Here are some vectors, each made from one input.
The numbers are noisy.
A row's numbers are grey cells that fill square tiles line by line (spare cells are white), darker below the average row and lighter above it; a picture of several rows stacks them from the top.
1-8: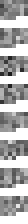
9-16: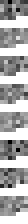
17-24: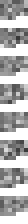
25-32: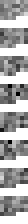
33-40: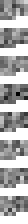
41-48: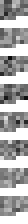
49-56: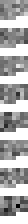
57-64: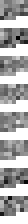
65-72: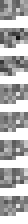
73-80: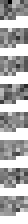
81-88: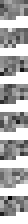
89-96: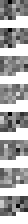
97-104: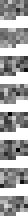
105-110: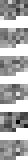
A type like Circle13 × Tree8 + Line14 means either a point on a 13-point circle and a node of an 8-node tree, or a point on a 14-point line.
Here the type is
(Circle5 + Line3 × Line4) × Line7.
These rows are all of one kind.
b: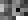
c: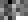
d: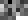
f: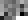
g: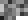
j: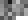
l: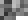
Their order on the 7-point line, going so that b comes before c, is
d, b, c, l, j, g, f.
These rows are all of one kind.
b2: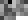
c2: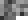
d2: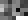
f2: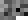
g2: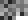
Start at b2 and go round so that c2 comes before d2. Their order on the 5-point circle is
b2, g2, c2, f2, d2.
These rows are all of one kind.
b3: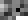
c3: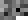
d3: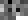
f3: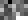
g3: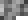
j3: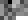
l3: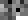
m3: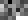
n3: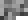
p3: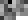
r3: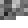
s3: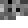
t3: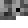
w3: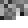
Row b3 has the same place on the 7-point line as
l3, m3 and t3.
